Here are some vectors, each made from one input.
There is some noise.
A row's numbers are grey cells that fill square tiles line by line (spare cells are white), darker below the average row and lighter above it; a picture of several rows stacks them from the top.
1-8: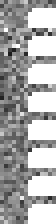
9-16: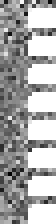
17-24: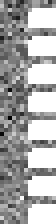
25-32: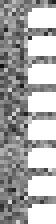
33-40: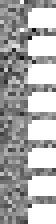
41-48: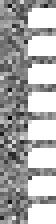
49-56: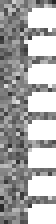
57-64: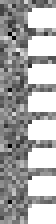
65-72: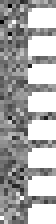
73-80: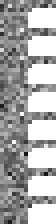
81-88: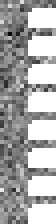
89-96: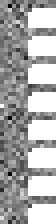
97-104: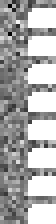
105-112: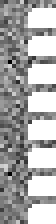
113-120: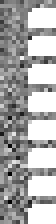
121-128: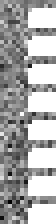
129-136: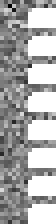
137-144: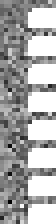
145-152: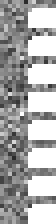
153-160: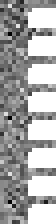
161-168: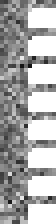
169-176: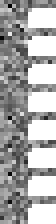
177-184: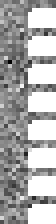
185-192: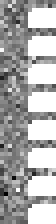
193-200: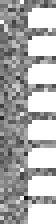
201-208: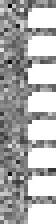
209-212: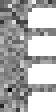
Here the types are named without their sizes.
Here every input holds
a point on a line, together with either a point on a circle, a label and a true/false value, or a fixed value.
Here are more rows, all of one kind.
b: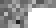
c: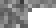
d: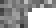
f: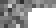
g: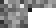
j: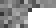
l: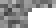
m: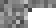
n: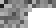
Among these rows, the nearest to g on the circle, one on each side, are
f and j.
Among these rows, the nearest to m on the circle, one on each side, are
b and n.
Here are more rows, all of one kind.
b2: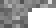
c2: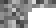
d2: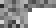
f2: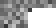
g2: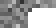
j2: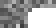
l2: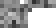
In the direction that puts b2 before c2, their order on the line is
g2, j2, b2, c2, f2, d2, l2.
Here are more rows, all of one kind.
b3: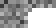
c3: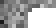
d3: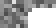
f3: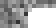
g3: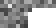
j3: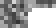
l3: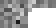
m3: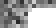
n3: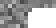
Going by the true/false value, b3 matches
c3, d3 and g3.
